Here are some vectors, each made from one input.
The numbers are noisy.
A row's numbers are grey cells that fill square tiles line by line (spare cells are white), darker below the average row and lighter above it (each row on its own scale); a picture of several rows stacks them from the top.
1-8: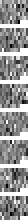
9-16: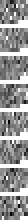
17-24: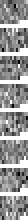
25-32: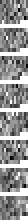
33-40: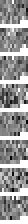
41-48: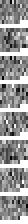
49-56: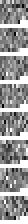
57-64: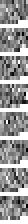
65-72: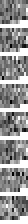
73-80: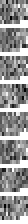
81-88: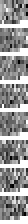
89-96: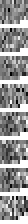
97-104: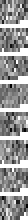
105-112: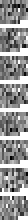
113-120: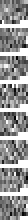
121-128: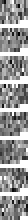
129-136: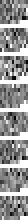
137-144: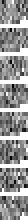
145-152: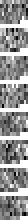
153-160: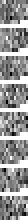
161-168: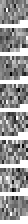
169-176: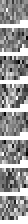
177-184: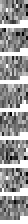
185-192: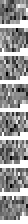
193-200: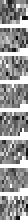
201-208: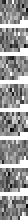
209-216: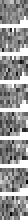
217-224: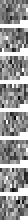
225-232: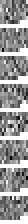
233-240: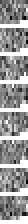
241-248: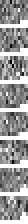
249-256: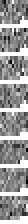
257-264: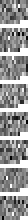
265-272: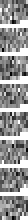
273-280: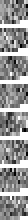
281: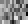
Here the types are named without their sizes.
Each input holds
a list of points on a circle.
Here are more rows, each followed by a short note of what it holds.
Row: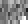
a list of three items
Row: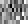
the empty list
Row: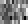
a list of one item
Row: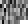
a list of three items
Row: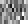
the empty list
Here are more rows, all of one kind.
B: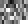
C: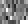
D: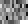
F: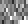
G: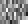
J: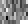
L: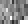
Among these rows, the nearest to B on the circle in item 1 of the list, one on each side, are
C and F.
